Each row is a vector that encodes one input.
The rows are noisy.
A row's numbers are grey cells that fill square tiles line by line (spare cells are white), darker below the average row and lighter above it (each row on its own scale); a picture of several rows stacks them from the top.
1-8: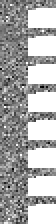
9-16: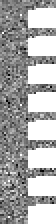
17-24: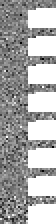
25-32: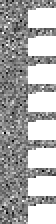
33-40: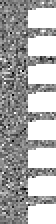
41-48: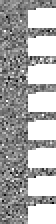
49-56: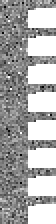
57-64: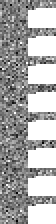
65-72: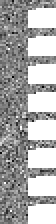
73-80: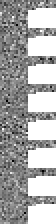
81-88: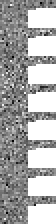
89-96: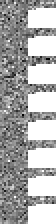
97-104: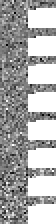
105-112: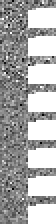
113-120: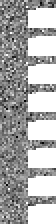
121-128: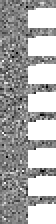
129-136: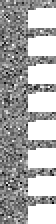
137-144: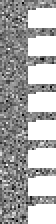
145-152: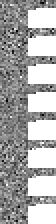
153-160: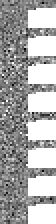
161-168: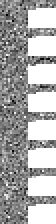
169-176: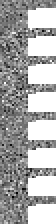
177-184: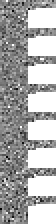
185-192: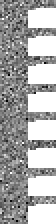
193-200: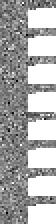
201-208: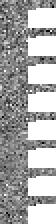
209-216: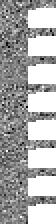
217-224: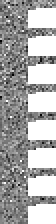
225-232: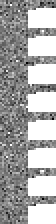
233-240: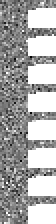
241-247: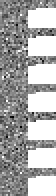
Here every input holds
a point on a 10-point line, together with either one of 11 labels, or a point on a 10-point line.
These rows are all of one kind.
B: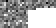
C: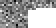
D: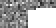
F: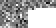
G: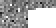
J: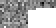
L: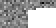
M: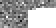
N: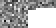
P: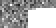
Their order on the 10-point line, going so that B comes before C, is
B, L, D, J, G, N, P, M, F, C.
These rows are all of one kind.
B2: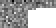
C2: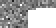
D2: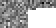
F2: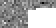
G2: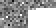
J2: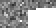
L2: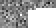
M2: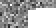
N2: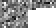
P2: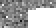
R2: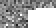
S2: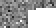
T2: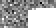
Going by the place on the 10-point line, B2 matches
C2, G2 and T2.
